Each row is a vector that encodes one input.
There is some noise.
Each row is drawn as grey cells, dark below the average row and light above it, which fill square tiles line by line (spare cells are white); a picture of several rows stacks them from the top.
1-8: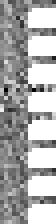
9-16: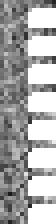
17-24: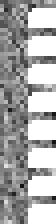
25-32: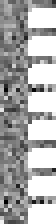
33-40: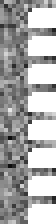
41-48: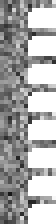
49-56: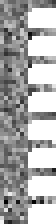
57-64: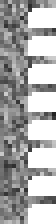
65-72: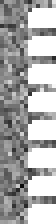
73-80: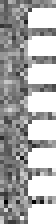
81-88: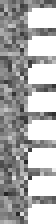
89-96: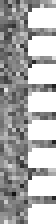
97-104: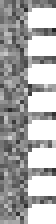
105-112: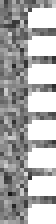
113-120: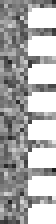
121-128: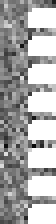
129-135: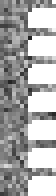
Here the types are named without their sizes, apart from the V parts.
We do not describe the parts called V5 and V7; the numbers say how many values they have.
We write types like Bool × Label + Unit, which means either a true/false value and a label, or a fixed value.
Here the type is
Bool × V7 + Label × V5 + Unit.
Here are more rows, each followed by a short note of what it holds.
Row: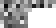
a fixed value
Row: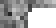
a label and a value of V5
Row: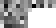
a fixed value
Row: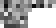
a fixed value
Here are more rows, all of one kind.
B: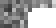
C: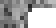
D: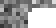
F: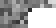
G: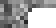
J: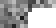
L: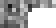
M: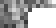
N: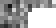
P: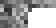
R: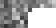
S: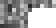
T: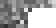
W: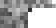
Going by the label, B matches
D, L, N and S.
